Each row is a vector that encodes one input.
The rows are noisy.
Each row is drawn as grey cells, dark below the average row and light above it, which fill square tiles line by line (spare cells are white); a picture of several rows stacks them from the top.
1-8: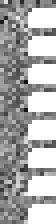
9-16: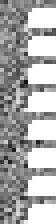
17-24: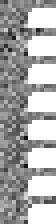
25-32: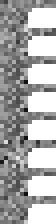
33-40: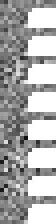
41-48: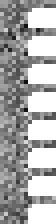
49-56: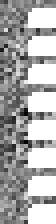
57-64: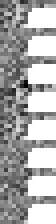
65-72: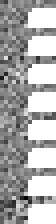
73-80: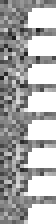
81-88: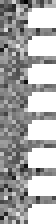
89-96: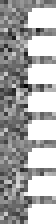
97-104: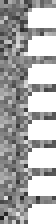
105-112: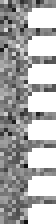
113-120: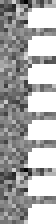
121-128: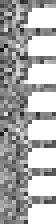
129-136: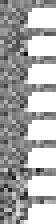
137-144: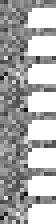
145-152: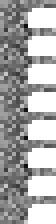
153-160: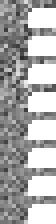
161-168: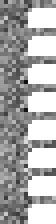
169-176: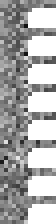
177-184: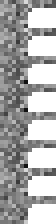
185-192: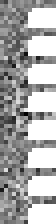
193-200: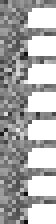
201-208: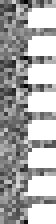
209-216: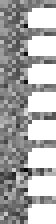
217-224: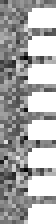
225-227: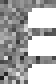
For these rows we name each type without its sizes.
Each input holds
three true/false values.
